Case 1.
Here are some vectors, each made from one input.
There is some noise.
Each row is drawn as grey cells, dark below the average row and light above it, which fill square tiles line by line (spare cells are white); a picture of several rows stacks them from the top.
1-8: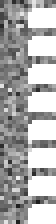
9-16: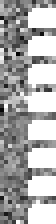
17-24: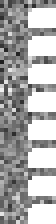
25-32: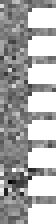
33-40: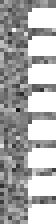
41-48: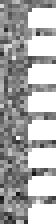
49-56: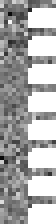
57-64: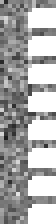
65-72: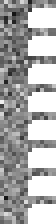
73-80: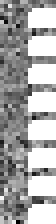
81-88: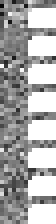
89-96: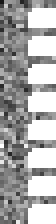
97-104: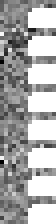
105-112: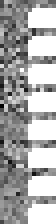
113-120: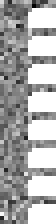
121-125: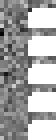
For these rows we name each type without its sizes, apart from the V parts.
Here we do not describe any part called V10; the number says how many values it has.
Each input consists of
either a point on a circle, or a fixed value, or a true/false value and a value of V10.
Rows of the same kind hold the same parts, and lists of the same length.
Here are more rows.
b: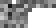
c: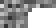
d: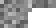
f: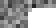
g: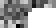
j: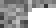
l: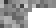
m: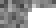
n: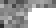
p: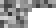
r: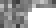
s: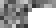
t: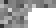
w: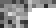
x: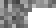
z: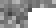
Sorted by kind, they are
b, c, l, m, n, r, t, x, z
d, f, g, j, s, w
p

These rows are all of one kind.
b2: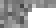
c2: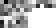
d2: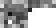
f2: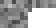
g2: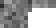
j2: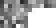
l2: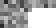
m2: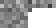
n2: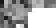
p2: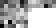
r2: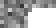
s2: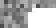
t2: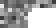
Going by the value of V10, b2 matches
d2, j2, n2 and r2.
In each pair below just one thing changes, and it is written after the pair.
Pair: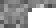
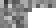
the true/false value
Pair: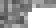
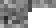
the true/false value
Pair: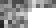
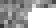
the value of V10
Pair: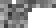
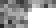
the true/false value
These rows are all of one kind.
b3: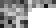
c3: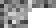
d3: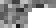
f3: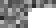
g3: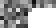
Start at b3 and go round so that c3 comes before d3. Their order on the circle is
b3, c3, d3, f3, g3.
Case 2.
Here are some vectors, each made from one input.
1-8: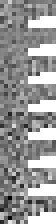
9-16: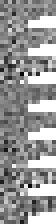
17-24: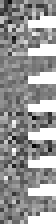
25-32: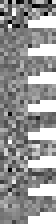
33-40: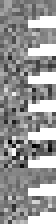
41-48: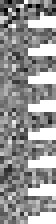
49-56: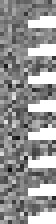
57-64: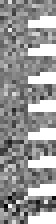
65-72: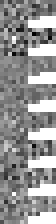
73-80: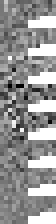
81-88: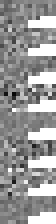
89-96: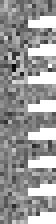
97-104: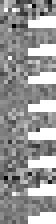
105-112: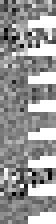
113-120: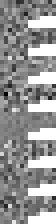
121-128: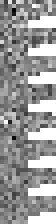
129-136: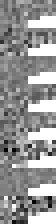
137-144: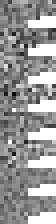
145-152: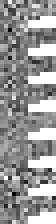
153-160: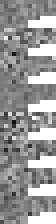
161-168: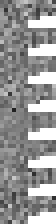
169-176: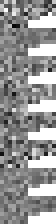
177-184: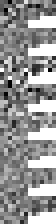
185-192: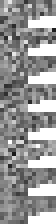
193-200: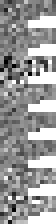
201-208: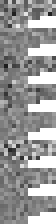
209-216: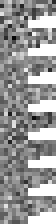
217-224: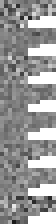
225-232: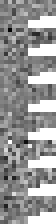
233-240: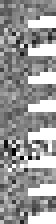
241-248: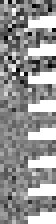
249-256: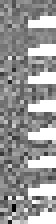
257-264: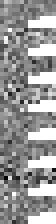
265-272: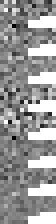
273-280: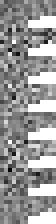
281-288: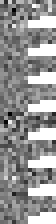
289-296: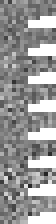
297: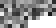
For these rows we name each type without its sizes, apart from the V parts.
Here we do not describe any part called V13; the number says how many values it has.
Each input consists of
a node of a tree, a true/false value and a value of V13.
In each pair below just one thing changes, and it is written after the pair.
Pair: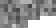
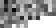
the node of the tree
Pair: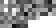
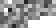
the true/false value
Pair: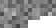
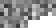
the node of the tree
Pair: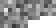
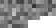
the node of the tree
